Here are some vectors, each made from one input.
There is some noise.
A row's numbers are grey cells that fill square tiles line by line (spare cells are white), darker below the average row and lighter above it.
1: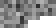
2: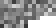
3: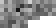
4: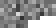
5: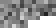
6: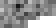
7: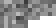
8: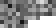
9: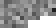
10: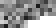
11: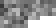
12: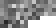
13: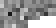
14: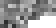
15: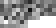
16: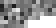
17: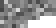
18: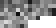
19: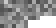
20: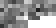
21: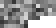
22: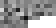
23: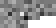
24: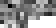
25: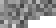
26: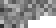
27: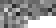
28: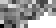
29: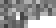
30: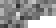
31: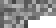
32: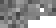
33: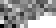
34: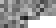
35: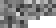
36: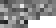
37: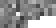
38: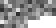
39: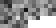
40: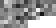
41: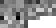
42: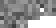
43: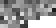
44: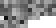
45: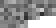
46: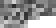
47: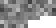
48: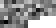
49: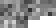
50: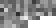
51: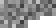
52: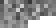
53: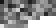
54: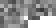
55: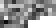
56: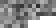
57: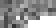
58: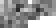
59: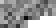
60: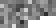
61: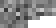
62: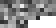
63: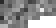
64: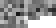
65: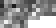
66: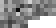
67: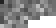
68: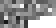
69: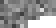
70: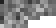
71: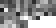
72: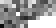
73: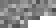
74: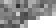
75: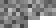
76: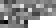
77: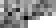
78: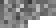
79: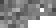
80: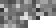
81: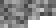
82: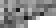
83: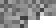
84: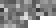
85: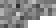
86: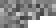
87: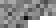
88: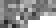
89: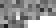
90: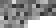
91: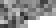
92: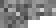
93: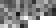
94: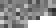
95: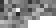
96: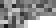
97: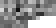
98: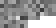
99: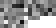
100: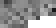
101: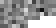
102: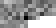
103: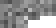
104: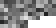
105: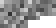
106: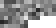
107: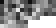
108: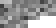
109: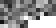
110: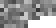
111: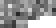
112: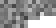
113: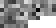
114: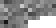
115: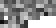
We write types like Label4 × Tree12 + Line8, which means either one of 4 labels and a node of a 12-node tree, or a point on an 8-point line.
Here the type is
(Line4 + Tree8) × Tree8.
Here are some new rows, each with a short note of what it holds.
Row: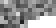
a node of each of two 8-node trees
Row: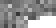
a point on a 4-point line and a node of an 8-node tree
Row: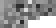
a node of each of two 8-node trees
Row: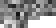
a node of each of two 8-node trees
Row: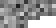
a node of each of two 8-node trees
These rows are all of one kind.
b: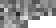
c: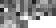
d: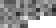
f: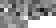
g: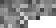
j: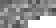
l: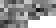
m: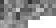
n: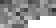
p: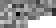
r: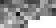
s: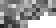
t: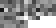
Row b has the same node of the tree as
c, f, l and t.
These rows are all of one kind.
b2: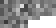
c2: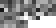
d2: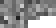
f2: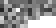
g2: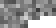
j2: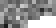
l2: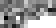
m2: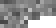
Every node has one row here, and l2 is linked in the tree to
j2 and m2.
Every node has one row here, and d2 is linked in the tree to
b2 and m2.
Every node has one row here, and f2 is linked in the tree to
b2.
